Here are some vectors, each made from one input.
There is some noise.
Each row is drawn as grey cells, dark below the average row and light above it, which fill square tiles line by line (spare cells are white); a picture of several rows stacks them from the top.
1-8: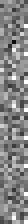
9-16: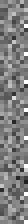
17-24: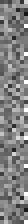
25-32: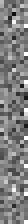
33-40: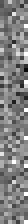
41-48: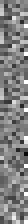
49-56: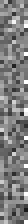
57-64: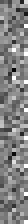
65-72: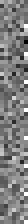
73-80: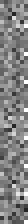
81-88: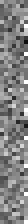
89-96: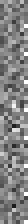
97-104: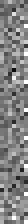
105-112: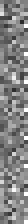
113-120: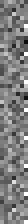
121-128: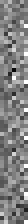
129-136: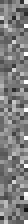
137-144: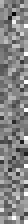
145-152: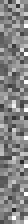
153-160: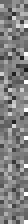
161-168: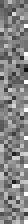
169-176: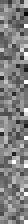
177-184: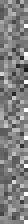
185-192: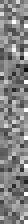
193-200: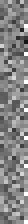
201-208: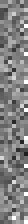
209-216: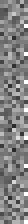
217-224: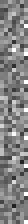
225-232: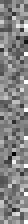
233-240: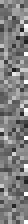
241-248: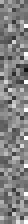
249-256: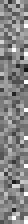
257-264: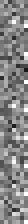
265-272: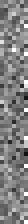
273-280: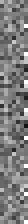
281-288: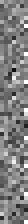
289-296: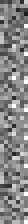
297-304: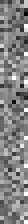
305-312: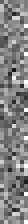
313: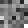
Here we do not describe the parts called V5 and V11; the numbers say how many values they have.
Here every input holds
either a point on a 6-point line and a value of V5, or a point on a 12-point line, or a value of V11.
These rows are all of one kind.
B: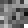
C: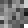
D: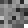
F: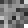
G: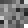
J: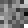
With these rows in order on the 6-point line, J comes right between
C and G.
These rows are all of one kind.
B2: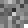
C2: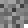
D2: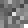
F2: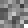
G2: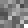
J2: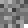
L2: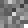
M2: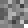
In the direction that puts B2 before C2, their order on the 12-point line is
D2, L2, B2, C2, J2, M2, F2, G2.
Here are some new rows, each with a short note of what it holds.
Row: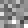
a value of V11
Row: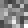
a value of V11
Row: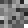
a point on a 6-point line and a value of V5
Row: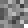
a point on a 12-point line
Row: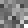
a point on a 12-point line
